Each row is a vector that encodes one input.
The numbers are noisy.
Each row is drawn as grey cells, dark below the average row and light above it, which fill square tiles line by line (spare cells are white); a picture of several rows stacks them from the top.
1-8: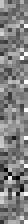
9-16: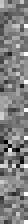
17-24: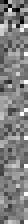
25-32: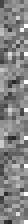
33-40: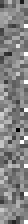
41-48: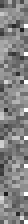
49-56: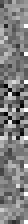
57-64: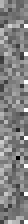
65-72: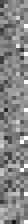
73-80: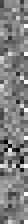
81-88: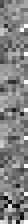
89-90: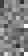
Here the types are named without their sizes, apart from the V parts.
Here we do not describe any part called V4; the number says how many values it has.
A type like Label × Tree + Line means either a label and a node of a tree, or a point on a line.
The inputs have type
List(Bool × V4).
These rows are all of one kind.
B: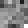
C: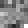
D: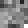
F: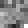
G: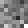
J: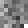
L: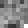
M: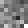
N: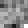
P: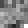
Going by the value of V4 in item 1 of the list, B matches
D, G and M.
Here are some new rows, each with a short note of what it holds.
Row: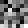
the empty list
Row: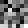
the empty list
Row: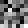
the empty list
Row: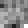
a list of one item
